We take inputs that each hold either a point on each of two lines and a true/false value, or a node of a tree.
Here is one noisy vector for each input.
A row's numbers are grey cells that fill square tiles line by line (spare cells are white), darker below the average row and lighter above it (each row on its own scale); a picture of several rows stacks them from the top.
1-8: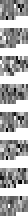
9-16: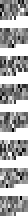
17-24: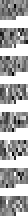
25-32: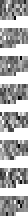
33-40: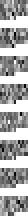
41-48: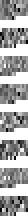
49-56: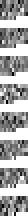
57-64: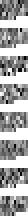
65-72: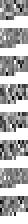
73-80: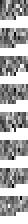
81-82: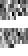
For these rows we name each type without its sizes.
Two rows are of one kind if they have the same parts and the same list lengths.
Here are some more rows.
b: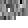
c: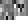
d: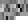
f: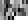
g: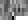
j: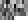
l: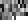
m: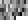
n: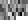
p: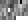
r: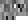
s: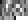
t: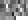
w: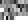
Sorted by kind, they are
b, c, d, f, g, j, p, r, w
l, m, n, s, t

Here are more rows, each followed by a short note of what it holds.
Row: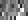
a point on each of two lines and a true/false value
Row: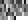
a point on each of two lines and a true/false value
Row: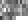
a node of a tree
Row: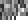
a point on each of two lines and a true/false value
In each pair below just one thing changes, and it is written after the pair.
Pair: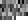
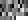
the place on one of the two lines
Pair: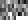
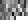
the place on one of the two lines
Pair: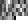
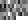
the place on one of the two lines
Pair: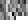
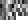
the place on one of the two lines
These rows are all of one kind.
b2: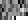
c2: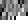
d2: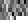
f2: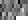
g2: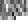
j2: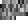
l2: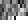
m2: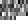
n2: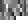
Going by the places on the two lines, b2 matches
l2 and n2.
